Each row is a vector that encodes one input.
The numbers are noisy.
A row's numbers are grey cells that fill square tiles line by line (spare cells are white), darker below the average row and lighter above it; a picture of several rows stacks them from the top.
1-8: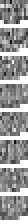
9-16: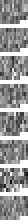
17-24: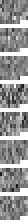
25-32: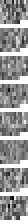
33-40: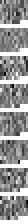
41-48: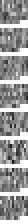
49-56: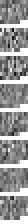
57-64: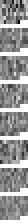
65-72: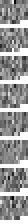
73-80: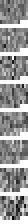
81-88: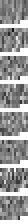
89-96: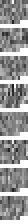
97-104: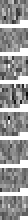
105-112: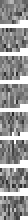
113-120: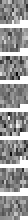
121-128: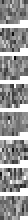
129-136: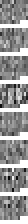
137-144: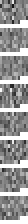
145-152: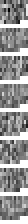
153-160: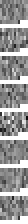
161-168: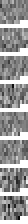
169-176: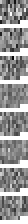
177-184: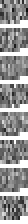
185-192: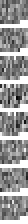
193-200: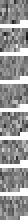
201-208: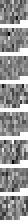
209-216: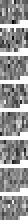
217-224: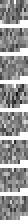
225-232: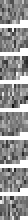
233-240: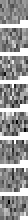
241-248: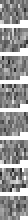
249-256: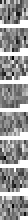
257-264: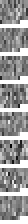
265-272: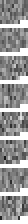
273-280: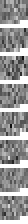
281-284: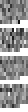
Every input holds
either a node of a 7-node tree and a true/false value, or a list of up to two points on a 10-point circle.
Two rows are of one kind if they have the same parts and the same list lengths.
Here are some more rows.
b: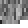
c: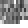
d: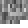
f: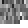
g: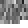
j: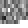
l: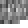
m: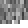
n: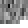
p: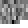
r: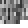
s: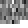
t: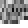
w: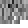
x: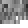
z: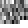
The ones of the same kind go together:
b, m, n, s, w, x
c, f, g, r
d, j, l, p
t, z

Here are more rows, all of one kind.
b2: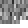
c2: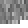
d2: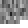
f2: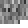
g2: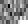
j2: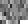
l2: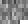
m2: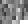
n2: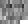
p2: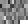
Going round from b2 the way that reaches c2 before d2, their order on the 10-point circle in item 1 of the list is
b2, j2, m2, c2, f2, l2, d2, n2, g2, p2.
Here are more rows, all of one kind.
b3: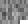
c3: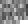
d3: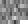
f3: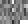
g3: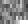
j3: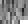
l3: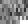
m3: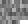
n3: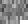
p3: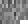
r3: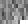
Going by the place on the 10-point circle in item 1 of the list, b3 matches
c3 and r3.
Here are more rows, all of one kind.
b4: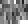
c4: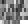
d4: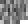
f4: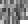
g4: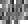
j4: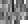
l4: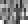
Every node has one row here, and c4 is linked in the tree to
d4.
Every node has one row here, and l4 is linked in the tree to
f4.
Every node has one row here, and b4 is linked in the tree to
d4, f4 and j4.
